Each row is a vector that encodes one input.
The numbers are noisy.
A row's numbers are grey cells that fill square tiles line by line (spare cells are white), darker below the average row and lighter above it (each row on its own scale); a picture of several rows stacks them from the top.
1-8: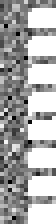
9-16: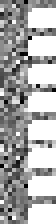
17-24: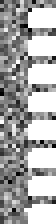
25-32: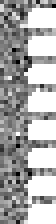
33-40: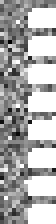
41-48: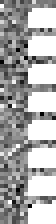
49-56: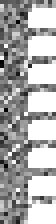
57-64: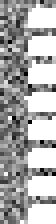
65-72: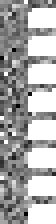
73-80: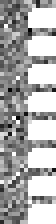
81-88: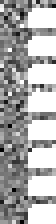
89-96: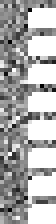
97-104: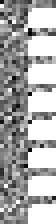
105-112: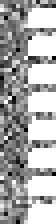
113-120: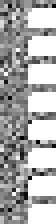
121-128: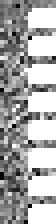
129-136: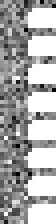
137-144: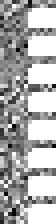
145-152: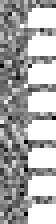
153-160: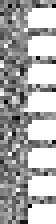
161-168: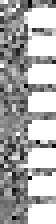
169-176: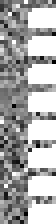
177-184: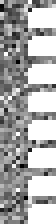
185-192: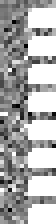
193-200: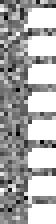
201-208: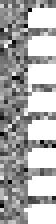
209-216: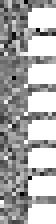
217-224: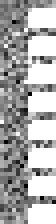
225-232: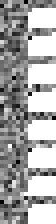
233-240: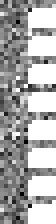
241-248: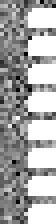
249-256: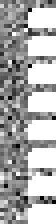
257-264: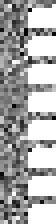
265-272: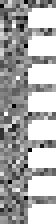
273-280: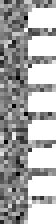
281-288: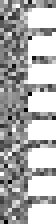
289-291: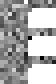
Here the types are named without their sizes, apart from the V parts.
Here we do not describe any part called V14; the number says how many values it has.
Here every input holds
either a label and a point on a line, or a value of V14.
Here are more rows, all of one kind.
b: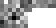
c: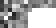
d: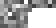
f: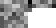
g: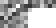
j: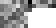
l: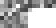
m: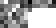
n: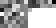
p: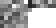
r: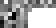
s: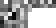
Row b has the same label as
c, r and s.
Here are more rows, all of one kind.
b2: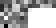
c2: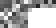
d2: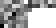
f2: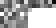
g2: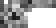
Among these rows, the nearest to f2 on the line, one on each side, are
c2 and d2.
